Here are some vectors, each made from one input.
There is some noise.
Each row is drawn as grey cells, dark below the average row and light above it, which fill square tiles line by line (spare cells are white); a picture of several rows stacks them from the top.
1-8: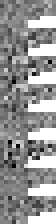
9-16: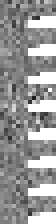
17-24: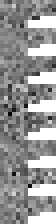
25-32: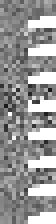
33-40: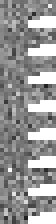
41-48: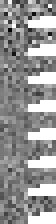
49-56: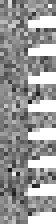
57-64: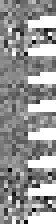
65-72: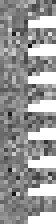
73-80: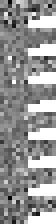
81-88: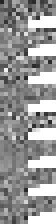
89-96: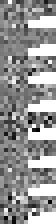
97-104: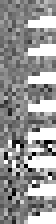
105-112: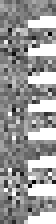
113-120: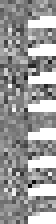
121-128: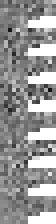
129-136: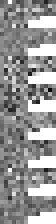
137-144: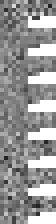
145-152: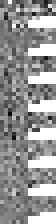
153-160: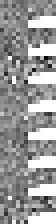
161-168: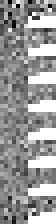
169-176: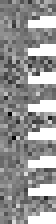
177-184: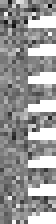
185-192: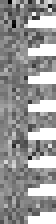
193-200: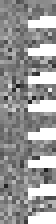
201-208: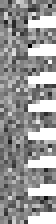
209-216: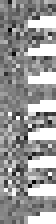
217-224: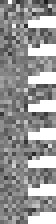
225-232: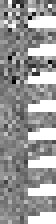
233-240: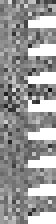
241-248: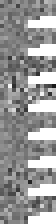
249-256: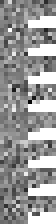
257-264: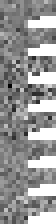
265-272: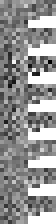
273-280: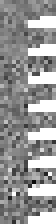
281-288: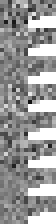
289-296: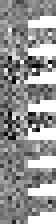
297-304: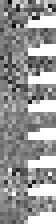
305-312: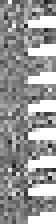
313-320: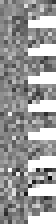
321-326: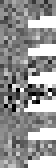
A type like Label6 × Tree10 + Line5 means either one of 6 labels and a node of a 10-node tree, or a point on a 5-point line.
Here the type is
Bool × Bool × Bool × Bool + Label6 + Line9.
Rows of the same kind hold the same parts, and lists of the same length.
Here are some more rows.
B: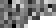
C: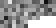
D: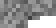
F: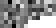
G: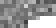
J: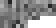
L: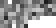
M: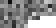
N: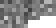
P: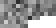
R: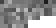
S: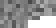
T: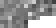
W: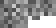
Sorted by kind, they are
B, D, F, J, M, N, P, S
C, L, R, W
G, T

